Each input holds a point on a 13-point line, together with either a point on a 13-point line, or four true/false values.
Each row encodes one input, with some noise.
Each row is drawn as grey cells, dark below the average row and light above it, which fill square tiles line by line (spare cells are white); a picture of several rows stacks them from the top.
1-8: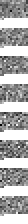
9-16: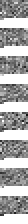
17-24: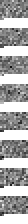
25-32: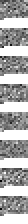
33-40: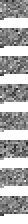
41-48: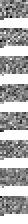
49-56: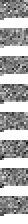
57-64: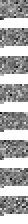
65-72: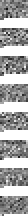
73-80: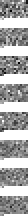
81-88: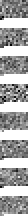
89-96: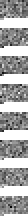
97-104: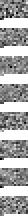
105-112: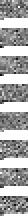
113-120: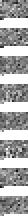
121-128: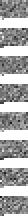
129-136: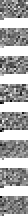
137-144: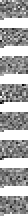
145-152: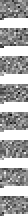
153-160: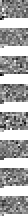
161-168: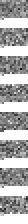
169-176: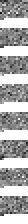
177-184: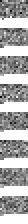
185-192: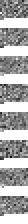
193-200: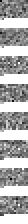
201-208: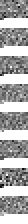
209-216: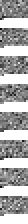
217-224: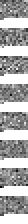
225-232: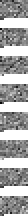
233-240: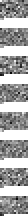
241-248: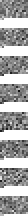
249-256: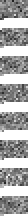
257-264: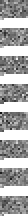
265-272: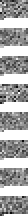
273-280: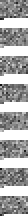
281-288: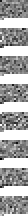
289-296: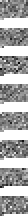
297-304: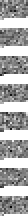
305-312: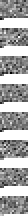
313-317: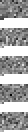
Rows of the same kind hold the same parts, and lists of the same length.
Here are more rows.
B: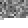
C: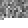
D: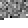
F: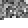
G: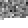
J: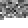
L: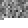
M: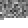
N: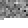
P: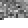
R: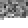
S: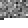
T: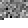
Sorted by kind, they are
B, C, G, J, L, M, N, R
D, F, P, S, T

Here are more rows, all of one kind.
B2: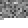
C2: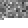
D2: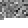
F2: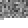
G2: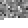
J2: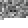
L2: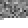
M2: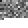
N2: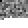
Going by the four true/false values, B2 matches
L2, M2 and N2.
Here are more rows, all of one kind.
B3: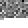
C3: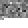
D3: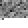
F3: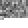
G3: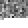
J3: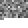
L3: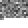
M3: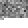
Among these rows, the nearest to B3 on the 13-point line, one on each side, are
F3 and G3.
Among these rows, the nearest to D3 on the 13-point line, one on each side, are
C3 and F3.
